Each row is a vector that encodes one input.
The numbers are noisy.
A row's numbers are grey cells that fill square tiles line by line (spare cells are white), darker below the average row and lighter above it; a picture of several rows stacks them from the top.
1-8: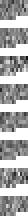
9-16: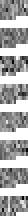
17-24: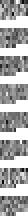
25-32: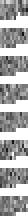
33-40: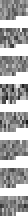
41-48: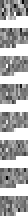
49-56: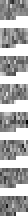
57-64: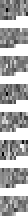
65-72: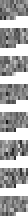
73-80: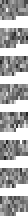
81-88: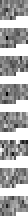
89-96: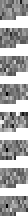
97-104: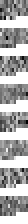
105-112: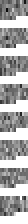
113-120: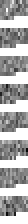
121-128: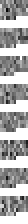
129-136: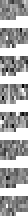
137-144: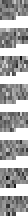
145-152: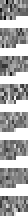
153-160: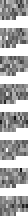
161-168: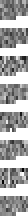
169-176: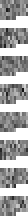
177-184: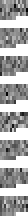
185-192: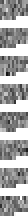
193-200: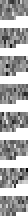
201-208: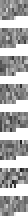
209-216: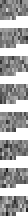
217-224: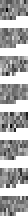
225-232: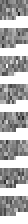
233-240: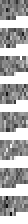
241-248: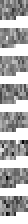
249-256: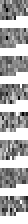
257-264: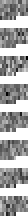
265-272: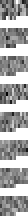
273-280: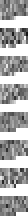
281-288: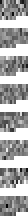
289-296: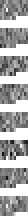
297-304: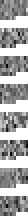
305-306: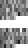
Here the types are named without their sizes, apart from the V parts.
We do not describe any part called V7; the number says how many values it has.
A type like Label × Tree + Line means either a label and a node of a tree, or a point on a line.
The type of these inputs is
(Circle + Unit) × Line × Line + V7.
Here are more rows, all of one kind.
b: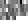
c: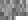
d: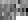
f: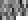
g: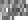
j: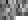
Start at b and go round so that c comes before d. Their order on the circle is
b, c, g, j, d, f.
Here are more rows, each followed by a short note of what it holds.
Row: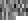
a point on each of two lines
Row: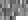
a point on each of two lines
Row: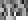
a value of V7
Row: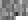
a point on each of two lines
